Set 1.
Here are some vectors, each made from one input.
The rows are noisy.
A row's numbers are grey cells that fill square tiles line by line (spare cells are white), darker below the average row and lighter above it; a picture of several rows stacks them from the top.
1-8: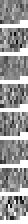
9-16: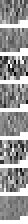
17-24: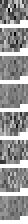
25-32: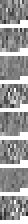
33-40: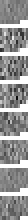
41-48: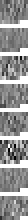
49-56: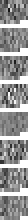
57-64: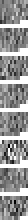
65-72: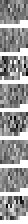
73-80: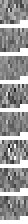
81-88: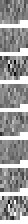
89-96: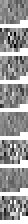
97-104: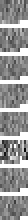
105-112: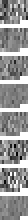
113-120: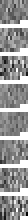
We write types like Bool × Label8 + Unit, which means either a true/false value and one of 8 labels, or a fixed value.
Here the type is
Line9.
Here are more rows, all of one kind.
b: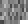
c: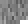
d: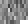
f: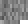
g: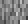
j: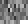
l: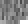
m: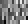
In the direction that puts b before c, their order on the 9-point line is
m, b, g, d, c, f, l, j.
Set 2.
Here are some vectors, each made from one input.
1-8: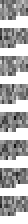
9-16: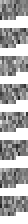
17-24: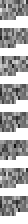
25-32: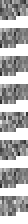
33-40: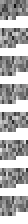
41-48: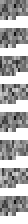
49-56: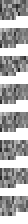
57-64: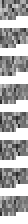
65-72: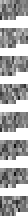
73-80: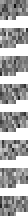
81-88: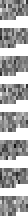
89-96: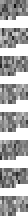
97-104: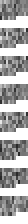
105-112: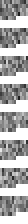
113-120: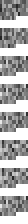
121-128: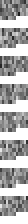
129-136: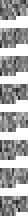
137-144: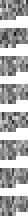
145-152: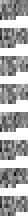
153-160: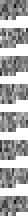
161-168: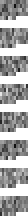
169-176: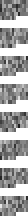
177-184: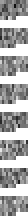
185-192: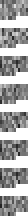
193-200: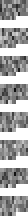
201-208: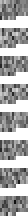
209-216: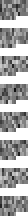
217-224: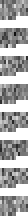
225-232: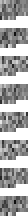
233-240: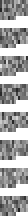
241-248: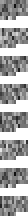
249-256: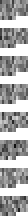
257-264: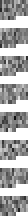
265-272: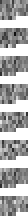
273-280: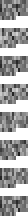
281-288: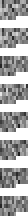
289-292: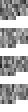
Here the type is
Circle9.
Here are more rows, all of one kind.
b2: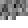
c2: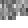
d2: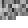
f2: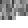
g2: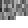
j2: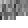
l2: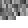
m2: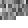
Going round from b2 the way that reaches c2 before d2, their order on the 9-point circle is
b2, l2, g2, f2, c2, d2, m2, j2.
